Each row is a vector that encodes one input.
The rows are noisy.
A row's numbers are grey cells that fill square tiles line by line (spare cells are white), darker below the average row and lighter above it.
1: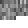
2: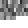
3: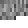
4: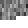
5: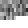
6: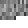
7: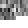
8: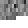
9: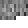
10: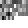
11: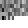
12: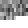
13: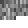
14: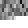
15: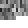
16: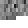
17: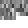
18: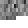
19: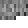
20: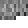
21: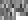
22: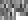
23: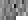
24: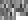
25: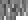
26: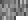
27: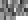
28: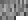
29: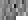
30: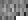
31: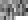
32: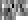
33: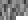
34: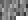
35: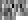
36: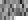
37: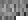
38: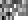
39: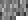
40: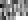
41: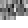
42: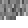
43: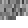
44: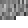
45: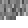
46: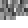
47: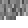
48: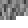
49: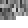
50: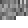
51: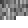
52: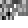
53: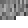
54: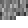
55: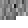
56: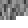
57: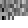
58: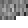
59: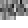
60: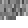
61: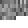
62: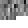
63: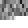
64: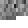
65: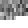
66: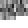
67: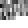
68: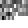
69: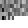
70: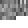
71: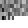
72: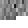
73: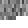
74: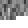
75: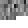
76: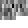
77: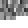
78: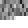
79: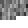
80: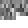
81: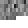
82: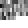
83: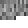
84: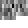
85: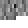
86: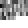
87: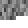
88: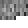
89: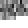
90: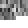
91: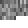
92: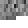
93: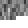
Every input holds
either a point on a 10-point line, or three true/false values.
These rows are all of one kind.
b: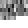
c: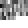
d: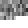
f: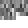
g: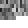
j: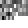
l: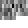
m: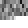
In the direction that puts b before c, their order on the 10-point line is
f, l, g, b, d, m, j, c.
